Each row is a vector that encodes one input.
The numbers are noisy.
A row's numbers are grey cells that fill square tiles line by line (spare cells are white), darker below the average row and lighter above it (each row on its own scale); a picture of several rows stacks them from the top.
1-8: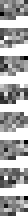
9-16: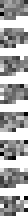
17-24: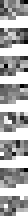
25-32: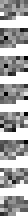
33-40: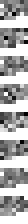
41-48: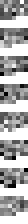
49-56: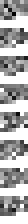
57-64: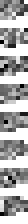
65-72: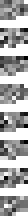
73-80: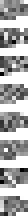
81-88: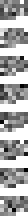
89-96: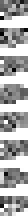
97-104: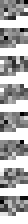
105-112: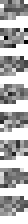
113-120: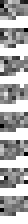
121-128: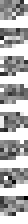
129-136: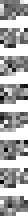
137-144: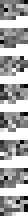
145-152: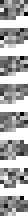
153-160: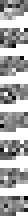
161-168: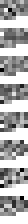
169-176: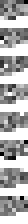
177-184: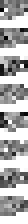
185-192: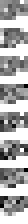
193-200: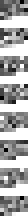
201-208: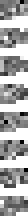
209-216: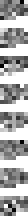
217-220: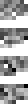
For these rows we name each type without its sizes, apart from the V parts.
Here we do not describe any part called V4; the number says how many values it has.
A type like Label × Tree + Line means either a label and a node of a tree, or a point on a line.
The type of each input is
Line × (Line + V4).
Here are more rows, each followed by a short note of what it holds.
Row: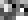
a point on a line and a value of V4
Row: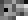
a point on each of two lines
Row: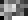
a point on each of two lines
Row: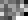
a point on a line and a value of V4
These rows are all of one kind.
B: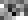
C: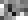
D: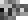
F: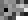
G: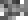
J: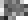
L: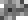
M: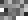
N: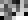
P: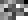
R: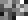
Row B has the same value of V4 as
C, L and P.
